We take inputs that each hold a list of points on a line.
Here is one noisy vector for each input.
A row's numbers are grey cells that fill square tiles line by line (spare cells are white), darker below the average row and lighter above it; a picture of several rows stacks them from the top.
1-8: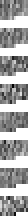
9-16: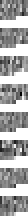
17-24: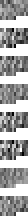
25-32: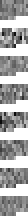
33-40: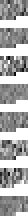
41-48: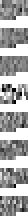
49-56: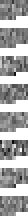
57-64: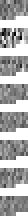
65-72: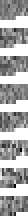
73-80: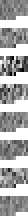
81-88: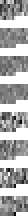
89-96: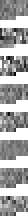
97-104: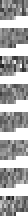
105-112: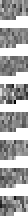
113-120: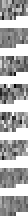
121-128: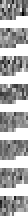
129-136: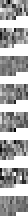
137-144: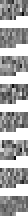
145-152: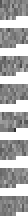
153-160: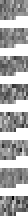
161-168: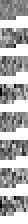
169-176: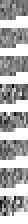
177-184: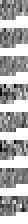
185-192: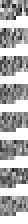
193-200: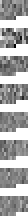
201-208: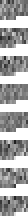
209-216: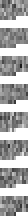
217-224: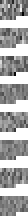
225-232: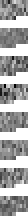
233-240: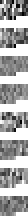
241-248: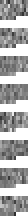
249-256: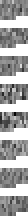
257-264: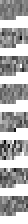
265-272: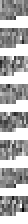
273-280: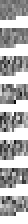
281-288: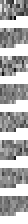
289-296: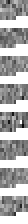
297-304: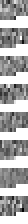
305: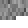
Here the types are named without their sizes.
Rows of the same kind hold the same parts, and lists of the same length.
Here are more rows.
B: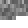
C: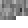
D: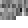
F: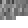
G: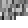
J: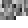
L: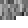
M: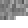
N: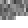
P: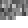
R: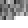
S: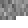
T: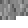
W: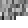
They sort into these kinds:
B, J, L, M, N, R, S, T
C, P
D, F
G, W

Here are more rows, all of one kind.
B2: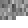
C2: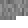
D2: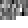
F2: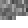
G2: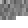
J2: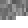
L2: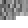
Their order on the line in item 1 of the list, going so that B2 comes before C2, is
B2, D2, C2, L2, J2, G2, F2.
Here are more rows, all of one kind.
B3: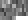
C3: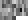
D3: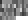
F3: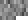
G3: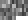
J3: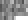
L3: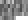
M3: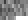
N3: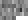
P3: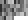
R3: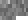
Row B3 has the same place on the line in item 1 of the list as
G3, L3 and R3.
